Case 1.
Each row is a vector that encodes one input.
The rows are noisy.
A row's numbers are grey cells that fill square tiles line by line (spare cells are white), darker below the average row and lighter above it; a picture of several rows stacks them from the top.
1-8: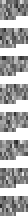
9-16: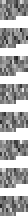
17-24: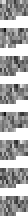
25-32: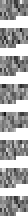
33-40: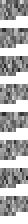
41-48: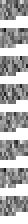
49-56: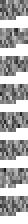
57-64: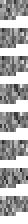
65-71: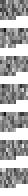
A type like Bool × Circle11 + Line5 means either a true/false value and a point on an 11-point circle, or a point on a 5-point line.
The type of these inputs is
Line5 + Line9.
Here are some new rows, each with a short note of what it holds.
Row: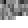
a point on a 9-point line
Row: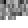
a point on a 9-point line
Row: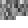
a point on a 5-point line
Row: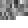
a point on a 5-point line
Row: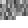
a point on a 5-point line
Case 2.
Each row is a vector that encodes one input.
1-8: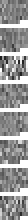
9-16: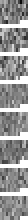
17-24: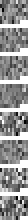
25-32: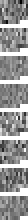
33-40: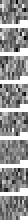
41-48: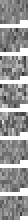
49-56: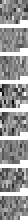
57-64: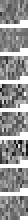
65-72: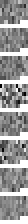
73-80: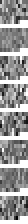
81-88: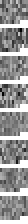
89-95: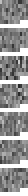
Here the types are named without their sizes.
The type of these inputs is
Line × (Tree + Unit).
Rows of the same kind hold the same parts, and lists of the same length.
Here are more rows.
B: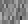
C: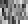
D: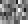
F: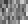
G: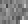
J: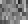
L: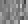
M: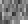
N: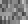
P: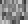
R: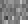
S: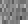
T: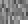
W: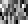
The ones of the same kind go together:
B, L, P, S, T, W
C, D, F, G, J, M, N, R

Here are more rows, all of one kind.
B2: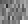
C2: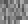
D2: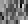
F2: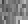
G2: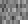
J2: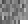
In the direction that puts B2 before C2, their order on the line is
B2, C2, J2, F2, G2, D2.
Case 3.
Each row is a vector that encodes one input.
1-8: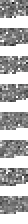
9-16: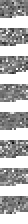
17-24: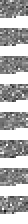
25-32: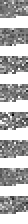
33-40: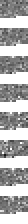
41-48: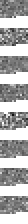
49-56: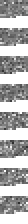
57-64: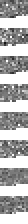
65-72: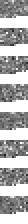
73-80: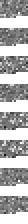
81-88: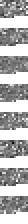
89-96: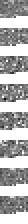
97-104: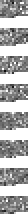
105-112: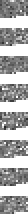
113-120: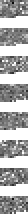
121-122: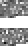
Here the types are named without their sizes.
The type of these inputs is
Circle + Line.
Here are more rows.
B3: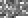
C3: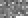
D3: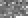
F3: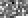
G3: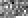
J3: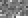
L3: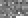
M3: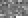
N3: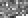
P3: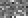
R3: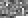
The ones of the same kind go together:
B3, F3, G3, N3, R3
C3, D3, J3, L3, M3, P3

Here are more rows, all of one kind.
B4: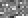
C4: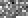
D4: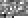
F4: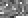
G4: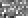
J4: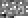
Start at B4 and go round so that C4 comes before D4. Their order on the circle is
B4, G4, C4, D4, J4, F4.
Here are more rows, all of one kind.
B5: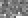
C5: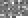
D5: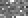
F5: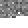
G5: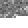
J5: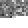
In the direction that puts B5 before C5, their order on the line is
J5, D5, G5, B5, C5, F5.
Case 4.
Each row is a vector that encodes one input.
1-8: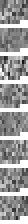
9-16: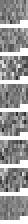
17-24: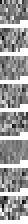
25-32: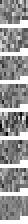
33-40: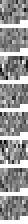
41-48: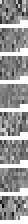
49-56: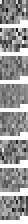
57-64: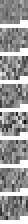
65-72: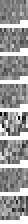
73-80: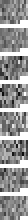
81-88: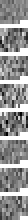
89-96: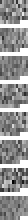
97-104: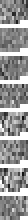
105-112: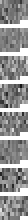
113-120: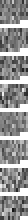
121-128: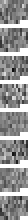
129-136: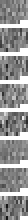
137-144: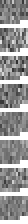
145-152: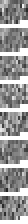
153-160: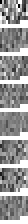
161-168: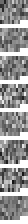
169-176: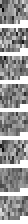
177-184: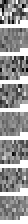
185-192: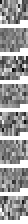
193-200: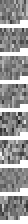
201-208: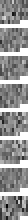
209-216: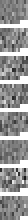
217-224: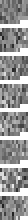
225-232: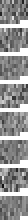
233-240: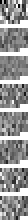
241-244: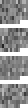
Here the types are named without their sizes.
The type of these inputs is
Line + Tree.
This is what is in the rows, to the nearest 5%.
About 30% of them hold a point on a line. The rest hold a node of a tree.
